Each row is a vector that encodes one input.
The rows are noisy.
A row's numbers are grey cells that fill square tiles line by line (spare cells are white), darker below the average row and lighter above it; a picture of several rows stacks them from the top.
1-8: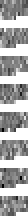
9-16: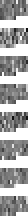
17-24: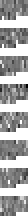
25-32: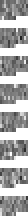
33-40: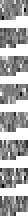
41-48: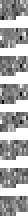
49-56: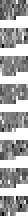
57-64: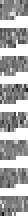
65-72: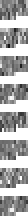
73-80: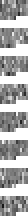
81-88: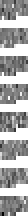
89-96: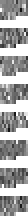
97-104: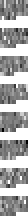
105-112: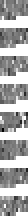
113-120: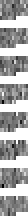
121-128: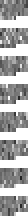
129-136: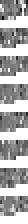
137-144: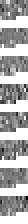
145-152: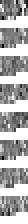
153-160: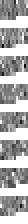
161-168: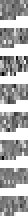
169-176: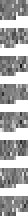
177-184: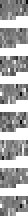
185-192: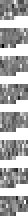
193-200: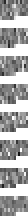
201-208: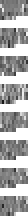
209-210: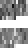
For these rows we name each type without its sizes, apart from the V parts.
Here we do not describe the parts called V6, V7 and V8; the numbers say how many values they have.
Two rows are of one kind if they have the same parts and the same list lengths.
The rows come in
4 kinds.
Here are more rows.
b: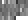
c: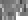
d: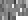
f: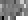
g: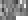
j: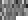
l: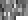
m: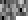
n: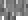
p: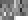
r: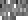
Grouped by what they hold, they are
b, j, l, r
c, d
f, g, m
n, p

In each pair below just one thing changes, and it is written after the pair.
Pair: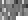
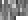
the value of V7
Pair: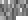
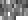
the value of V7
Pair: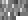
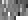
the true/false value
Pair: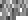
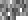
the true/false value
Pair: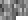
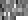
the value of V6
